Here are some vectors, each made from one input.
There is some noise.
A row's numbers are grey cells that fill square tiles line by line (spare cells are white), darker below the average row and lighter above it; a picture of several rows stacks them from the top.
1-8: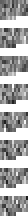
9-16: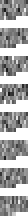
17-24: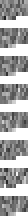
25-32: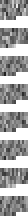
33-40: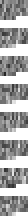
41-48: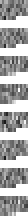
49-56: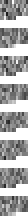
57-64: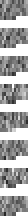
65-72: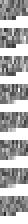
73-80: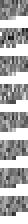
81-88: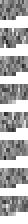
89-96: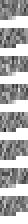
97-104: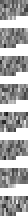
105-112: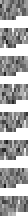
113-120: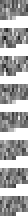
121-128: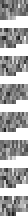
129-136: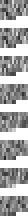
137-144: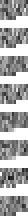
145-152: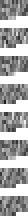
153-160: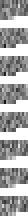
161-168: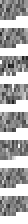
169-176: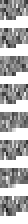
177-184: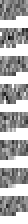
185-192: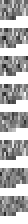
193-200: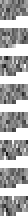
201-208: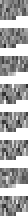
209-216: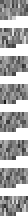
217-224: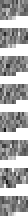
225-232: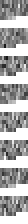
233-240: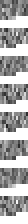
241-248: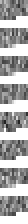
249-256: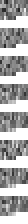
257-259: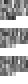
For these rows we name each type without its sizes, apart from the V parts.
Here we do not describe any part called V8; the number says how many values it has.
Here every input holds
either a true/false value and a value of V8, or a list of points on a line.
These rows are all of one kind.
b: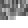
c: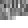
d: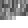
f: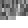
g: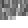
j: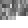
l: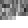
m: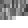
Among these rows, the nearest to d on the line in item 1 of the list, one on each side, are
g and m.
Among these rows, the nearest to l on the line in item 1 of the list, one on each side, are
f and j.
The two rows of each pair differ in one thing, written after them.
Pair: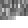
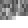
the place on the line in item 1 of the list
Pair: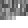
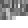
the place on the line in item 2 of the list
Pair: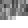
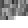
the place on the line in item 1 of the list
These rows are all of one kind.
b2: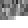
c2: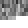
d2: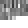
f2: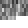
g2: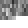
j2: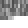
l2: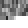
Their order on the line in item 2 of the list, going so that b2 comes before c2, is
g2, l2, d2, b2, j2, c2, f2.
